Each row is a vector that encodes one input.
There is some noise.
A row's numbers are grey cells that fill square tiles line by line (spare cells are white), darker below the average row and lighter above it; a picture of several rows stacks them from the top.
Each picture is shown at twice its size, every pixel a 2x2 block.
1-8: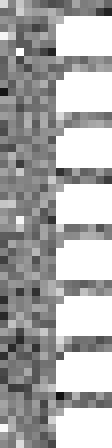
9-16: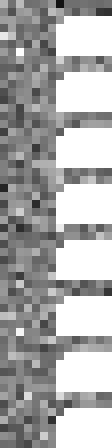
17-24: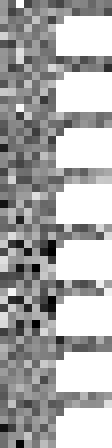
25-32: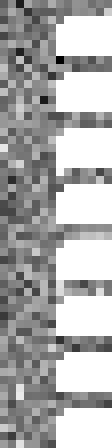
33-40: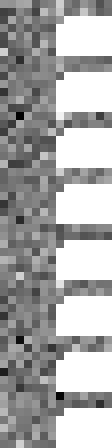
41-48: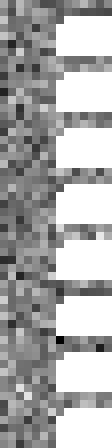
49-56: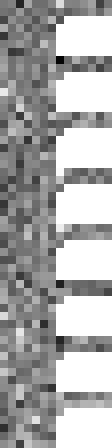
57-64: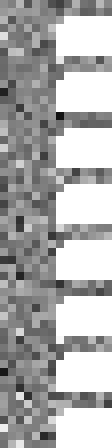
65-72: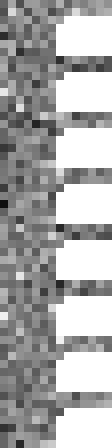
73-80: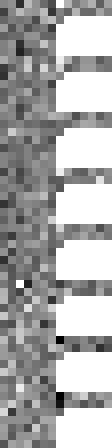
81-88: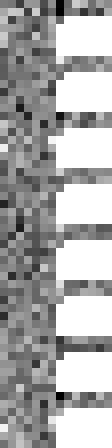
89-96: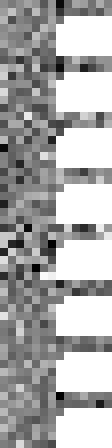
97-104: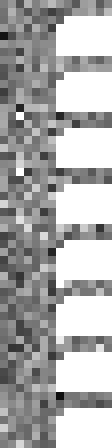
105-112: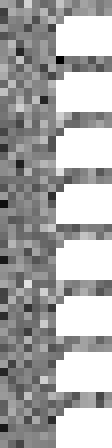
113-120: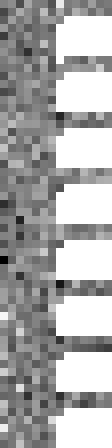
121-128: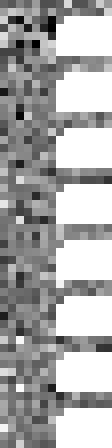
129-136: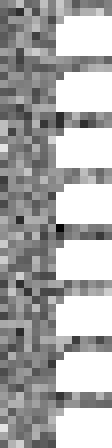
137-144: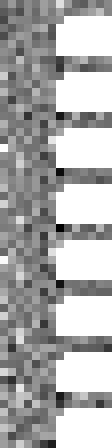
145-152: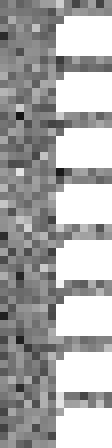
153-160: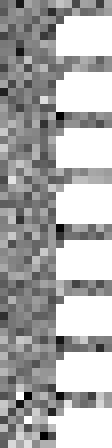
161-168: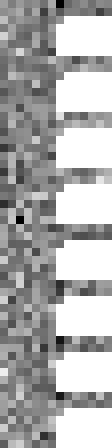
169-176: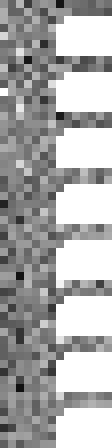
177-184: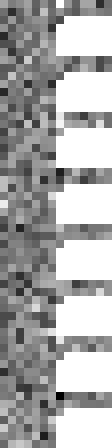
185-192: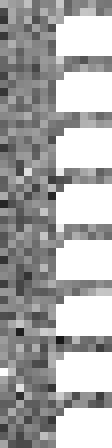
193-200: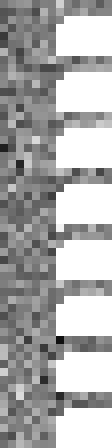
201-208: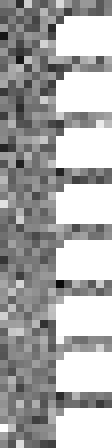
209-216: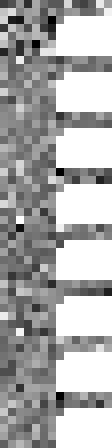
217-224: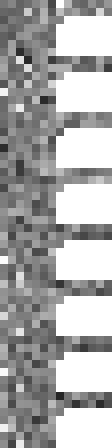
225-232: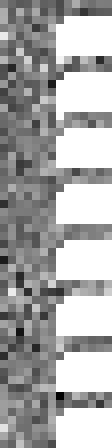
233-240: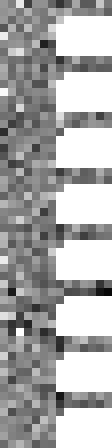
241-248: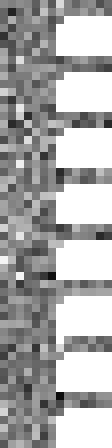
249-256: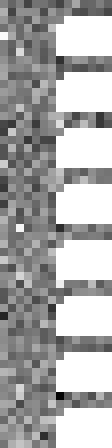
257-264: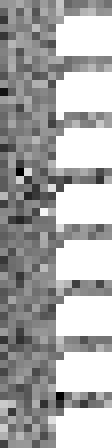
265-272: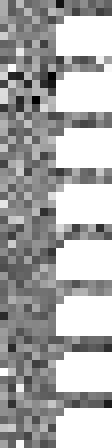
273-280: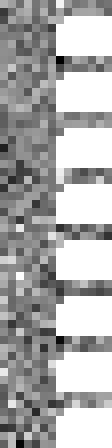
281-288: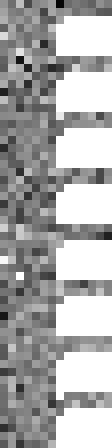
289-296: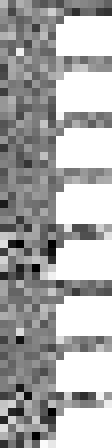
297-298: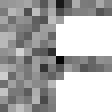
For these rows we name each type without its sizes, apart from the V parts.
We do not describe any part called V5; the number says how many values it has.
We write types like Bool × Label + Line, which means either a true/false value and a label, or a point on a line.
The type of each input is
List(Bool × V5).
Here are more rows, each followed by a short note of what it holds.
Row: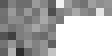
a list of two items
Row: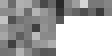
a list of one item
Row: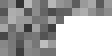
a list of two items
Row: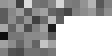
a list of two items
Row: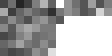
a list of two items
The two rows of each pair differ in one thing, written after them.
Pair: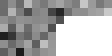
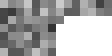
the value of V5 in item 2 of the list
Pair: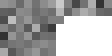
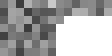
the value of V5 in item 2 of the list
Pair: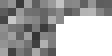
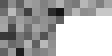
the value of V5 in item 1 of the list
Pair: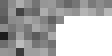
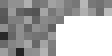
the value of V5 in item 2 of the list
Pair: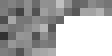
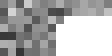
the value of V5 in item 1 of the list
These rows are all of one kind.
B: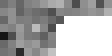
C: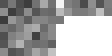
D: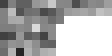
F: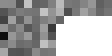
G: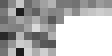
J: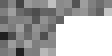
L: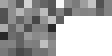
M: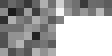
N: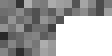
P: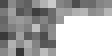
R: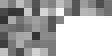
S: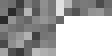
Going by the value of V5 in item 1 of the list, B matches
D, J, N and P.
